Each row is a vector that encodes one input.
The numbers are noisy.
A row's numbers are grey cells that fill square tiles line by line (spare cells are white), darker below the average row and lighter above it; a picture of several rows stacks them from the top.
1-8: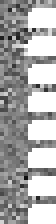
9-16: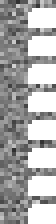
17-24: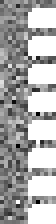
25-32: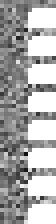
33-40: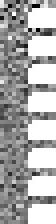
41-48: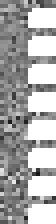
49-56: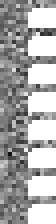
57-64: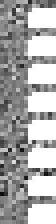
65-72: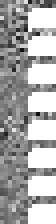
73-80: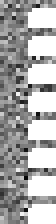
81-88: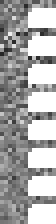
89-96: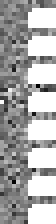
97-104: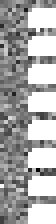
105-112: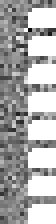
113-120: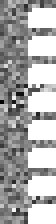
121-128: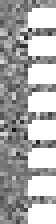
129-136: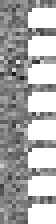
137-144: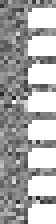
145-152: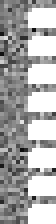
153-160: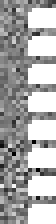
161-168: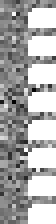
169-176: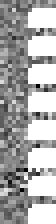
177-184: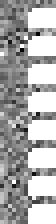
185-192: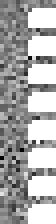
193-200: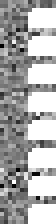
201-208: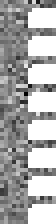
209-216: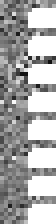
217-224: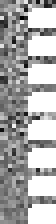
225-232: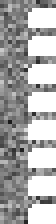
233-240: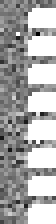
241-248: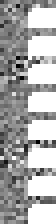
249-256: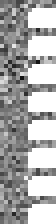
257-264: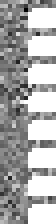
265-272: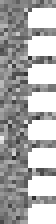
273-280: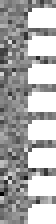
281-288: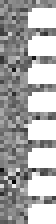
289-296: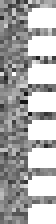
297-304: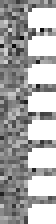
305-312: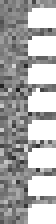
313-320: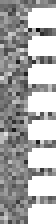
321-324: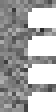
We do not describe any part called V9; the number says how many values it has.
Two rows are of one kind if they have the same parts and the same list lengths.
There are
2 kinds of row.
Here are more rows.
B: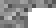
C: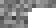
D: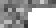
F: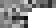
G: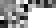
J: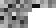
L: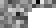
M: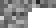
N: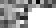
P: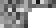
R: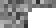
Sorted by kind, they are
B, C, D, F, G, J
L, M, N, P, R

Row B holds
a point on an 8-point line and a true/false value.
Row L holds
a true/false value and a value of V9.
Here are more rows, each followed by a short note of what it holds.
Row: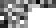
a true/false value and a value of V9
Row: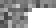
a point on an 8-point line and a true/false value
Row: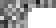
a true/false value and a value of V9
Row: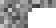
a point on an 8-point line and a true/false value
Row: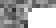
a point on an 8-point line and a true/false value
